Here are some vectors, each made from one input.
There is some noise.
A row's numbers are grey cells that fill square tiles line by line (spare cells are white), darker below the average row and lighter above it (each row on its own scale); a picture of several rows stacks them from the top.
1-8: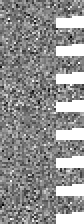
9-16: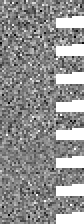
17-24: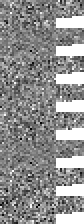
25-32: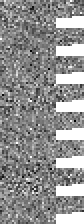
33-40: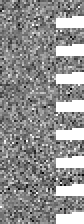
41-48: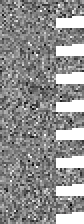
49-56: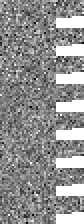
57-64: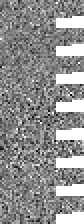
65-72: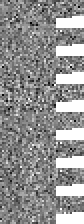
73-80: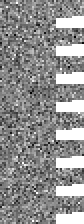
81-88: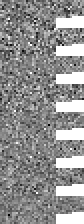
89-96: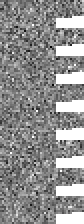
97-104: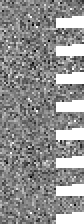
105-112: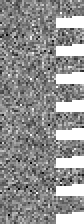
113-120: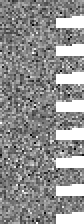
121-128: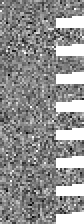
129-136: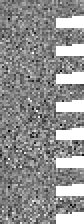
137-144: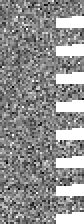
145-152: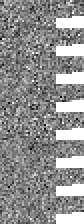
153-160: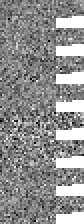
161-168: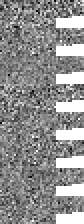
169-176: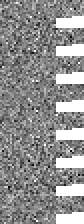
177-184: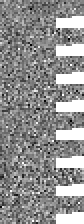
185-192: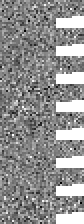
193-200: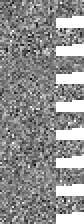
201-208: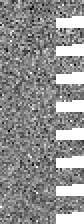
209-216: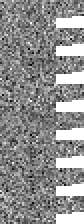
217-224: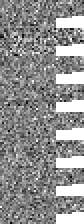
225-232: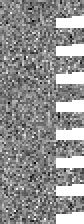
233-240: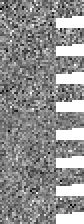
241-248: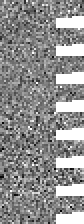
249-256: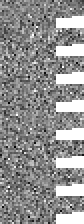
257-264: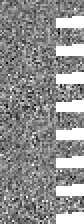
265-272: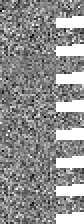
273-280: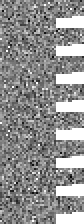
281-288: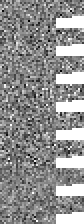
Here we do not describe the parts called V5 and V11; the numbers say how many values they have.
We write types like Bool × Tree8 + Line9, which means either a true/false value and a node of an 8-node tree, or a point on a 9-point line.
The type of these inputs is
Bool × V5 + (Tree10 + Unit) × V11.
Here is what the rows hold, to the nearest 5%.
About 20% of them hold a true/false value and a value of V5. The rest hold a value of V11, together with either a fixed value, or a node of a 10-node tree.
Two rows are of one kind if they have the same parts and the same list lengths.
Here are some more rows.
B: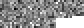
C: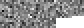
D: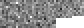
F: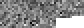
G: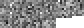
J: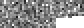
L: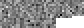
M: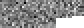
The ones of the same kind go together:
B, G, J
C, D, L
F, M

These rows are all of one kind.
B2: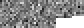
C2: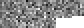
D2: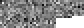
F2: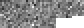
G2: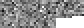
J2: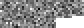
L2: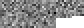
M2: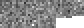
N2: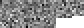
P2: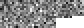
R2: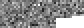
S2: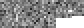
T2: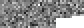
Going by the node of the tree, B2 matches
D2, F2 and N2.
